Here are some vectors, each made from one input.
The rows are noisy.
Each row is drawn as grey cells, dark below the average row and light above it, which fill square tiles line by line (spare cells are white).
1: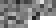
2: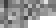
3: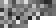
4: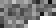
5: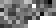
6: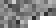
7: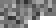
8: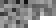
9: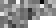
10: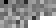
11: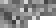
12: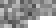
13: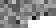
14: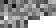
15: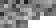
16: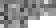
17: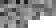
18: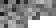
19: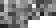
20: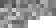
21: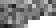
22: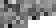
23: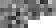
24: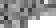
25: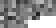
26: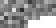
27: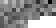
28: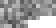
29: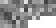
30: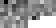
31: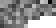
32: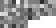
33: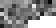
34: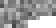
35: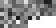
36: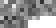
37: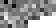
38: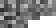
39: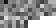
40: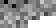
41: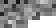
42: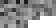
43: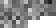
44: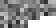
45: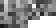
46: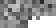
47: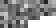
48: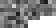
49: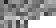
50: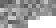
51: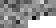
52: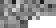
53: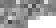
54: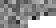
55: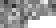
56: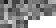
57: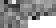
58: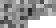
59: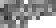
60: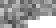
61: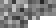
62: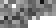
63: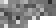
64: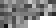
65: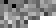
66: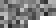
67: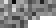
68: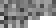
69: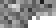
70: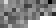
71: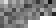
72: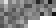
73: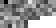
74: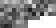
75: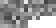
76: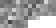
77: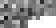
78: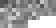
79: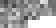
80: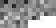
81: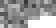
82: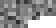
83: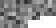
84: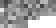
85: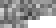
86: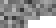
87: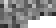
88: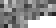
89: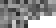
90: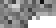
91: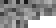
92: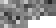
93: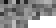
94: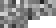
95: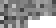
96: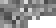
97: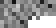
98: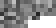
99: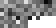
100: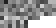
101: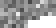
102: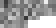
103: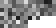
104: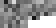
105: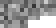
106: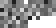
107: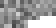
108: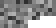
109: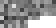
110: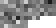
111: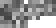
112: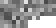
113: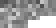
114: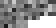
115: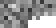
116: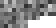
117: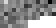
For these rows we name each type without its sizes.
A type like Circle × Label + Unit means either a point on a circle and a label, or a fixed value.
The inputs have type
(Bool × Bool × Bool + Line) × Line × Line × Line.
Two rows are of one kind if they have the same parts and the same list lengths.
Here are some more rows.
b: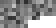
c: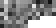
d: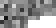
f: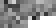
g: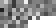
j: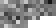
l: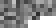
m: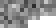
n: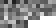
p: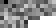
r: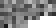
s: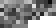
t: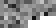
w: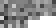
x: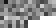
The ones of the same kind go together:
b, d, f, l, m, n, p, t, w, x
c, g, j, r, s

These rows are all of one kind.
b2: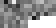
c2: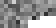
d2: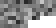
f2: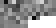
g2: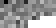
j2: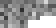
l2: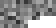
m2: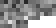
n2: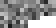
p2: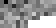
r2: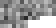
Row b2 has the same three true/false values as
c2, f2 and n2.
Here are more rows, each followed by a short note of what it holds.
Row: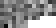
a point on each of four lines
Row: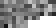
a point on each of four lines
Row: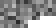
a point on each of three lines and three true/false values
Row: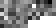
a point on each of four lines
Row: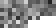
a point on each of four lines
